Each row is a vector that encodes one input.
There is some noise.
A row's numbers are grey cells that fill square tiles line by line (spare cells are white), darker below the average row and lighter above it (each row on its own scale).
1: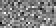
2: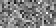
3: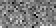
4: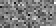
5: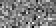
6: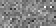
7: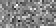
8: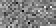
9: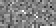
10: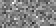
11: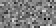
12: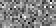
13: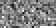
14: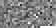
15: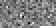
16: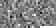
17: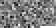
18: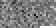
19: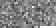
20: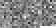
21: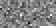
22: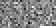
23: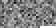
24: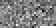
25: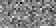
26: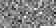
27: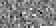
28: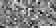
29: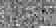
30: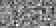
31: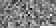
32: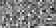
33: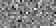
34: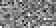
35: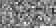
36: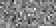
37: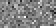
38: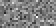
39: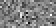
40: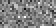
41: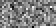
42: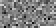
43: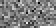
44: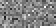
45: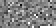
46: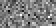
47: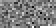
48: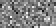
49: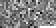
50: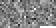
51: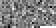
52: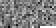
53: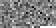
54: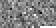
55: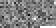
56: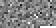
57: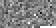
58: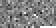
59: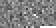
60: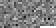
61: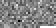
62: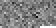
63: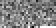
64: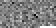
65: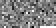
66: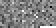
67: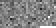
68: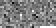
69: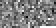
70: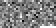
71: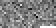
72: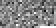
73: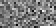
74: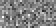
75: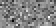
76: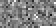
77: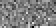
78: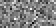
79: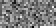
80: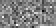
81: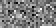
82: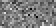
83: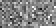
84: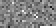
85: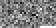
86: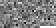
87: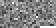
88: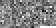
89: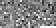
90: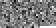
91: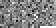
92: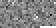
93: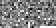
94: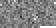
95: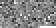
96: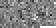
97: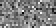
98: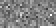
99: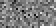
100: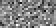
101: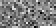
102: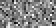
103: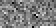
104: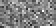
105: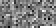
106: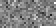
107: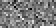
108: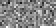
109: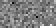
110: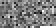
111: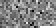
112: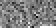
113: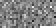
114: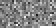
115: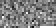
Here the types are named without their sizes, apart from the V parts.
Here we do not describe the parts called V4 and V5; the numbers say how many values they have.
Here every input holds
three true/false values, together with either a label, or a value of V4 and a value of V5.
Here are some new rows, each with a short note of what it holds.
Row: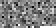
a label and three true/false values
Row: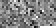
a label and three true/false values
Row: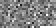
a label and three true/false values
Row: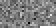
three true/false values, a value of V4 and a value of V5
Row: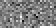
three true/false values, a value of V4 and a value of V5
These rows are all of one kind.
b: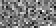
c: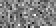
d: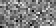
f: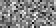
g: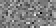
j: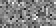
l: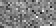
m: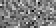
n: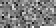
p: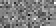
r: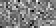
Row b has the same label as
d, l, m and r.
